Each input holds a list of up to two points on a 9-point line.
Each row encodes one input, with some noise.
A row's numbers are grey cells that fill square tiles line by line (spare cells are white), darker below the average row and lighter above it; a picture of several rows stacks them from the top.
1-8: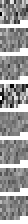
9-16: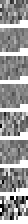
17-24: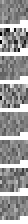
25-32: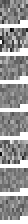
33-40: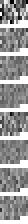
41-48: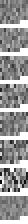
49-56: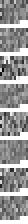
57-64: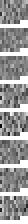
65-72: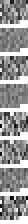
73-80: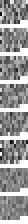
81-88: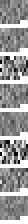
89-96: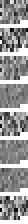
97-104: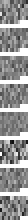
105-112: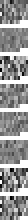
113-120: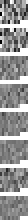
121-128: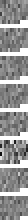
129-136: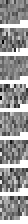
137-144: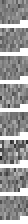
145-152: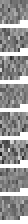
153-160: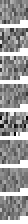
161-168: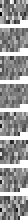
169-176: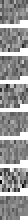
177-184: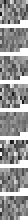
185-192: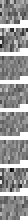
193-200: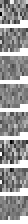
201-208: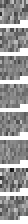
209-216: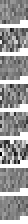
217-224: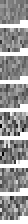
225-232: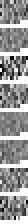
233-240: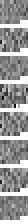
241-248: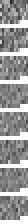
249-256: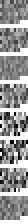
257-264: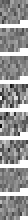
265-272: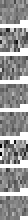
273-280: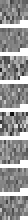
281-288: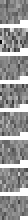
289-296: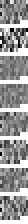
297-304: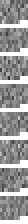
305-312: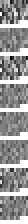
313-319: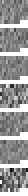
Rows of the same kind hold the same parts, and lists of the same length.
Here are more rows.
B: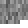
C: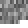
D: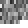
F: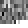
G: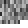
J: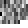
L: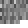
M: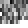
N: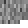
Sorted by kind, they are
B, M
C, D, G, J, L, N
F

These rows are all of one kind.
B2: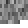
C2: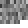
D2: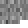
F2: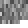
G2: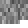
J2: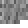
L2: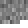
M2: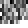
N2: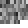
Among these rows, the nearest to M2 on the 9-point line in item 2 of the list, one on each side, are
B2 and C2.
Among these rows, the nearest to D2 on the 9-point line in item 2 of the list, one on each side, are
B2 and G2.
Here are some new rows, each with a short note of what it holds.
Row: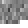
a list of two items
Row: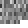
a list of two items
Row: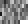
a list of one item
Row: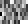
a list of one item
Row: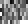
a list of two items
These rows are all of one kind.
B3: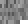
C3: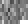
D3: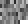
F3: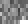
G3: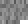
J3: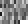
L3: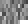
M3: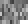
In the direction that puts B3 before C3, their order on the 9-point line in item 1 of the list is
B3, D3, M3, J3, G3, C3, F3, L3.
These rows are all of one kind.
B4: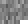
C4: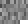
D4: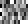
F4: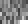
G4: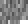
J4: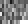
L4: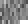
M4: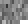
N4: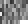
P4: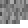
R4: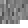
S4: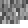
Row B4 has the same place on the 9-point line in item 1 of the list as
L4, M4 and N4.
